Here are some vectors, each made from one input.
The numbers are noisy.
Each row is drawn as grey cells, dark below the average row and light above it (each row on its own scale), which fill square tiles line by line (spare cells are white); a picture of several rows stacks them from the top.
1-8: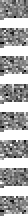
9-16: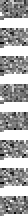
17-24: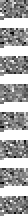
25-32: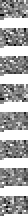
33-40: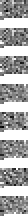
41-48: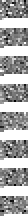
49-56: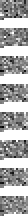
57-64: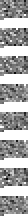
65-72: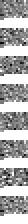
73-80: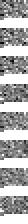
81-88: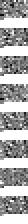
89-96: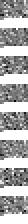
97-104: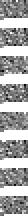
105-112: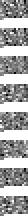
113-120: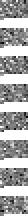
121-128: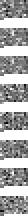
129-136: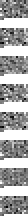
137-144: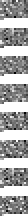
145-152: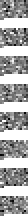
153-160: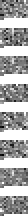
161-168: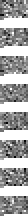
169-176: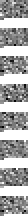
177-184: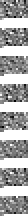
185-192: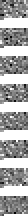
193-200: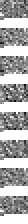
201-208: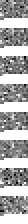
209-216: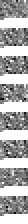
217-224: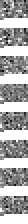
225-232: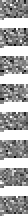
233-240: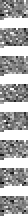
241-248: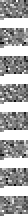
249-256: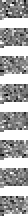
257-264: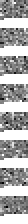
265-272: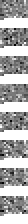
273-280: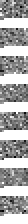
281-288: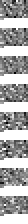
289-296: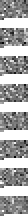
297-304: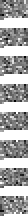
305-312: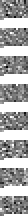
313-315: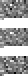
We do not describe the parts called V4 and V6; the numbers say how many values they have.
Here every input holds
a point on an 11-point line, a true/false value, a value of V4 and a value of V6.
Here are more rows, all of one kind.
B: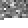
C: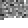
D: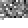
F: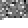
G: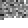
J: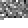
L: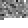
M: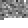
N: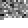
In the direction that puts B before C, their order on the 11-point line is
B, D, J, C, M, G, N, L, F.
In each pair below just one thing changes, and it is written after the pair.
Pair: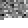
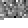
the true/false value
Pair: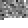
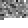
the place on the 11-point line
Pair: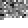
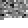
the place on the 11-point line
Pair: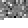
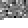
the value of V6
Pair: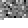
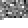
the value of V6
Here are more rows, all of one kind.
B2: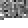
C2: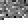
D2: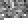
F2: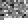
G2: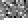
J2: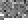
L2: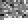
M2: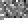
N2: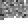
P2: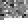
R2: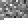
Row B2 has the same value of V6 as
C2 and R2.
